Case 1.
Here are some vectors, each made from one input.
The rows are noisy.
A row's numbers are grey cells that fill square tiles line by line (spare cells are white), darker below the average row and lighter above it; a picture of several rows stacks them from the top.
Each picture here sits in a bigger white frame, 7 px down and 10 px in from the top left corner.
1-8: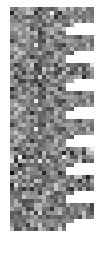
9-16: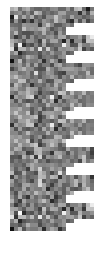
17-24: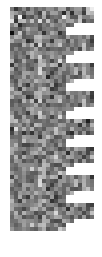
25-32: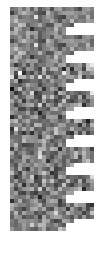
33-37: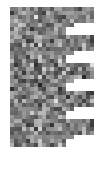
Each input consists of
a point on an 8-point line.
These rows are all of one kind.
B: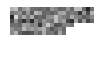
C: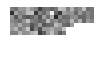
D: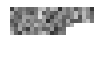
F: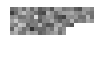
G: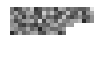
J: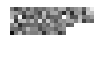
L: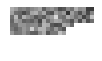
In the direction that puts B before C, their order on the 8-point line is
B, L, D, F, C, G, J.
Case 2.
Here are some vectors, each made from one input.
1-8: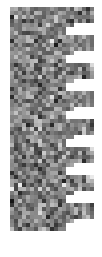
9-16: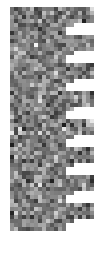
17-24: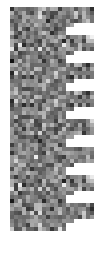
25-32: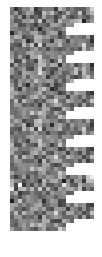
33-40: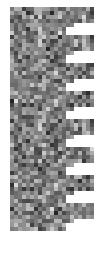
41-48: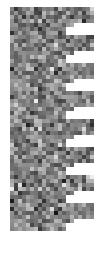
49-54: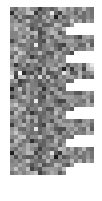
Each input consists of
a point on an 8-point line.
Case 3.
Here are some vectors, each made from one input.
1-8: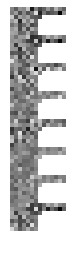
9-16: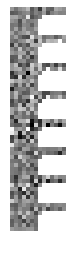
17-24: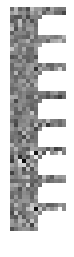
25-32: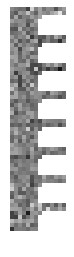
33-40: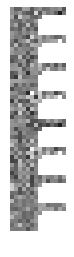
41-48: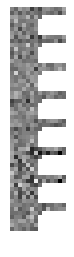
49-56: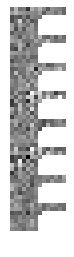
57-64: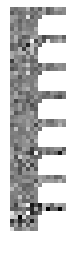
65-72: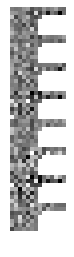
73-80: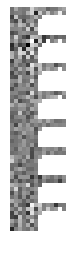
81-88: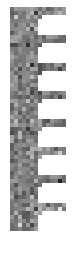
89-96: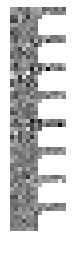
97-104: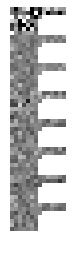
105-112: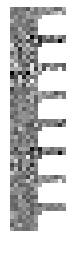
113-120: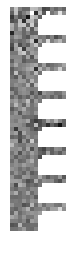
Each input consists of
a point on a 9-point circle.
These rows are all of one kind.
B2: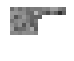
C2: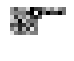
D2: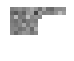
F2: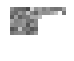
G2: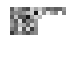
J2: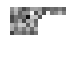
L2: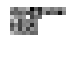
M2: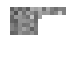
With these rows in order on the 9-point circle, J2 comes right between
C2 and L2.
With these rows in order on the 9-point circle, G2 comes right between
D2 and F2.
